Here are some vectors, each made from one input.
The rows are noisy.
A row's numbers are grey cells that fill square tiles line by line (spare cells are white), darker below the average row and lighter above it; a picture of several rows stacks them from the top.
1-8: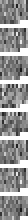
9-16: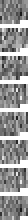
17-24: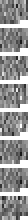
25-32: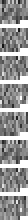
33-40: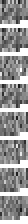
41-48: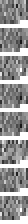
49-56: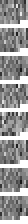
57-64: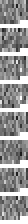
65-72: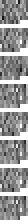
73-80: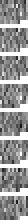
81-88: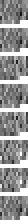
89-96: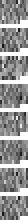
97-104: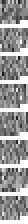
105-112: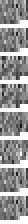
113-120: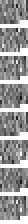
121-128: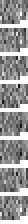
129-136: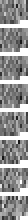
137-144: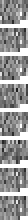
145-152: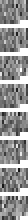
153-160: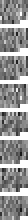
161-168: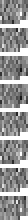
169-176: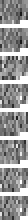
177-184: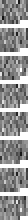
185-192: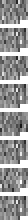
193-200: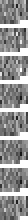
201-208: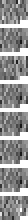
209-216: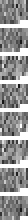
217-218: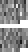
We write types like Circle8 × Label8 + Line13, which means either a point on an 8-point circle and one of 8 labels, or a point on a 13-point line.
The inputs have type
Bool × Bool × Bool.
